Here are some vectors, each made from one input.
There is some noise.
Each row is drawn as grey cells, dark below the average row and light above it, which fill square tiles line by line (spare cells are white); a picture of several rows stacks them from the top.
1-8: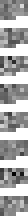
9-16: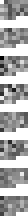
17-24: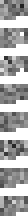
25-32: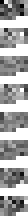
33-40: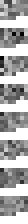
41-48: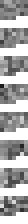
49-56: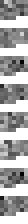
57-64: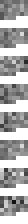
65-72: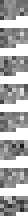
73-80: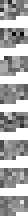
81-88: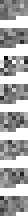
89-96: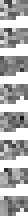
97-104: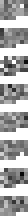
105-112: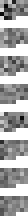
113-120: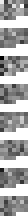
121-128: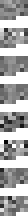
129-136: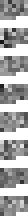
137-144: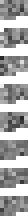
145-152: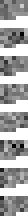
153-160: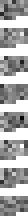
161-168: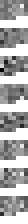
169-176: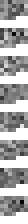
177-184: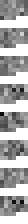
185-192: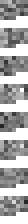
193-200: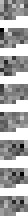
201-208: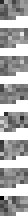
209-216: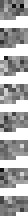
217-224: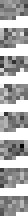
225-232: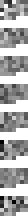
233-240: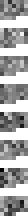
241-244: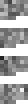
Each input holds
either one of 5 labels, or a point on a 5-point line.
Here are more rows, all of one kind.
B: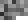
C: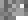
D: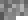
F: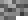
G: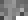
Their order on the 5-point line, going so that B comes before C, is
F, G, D, B, C.
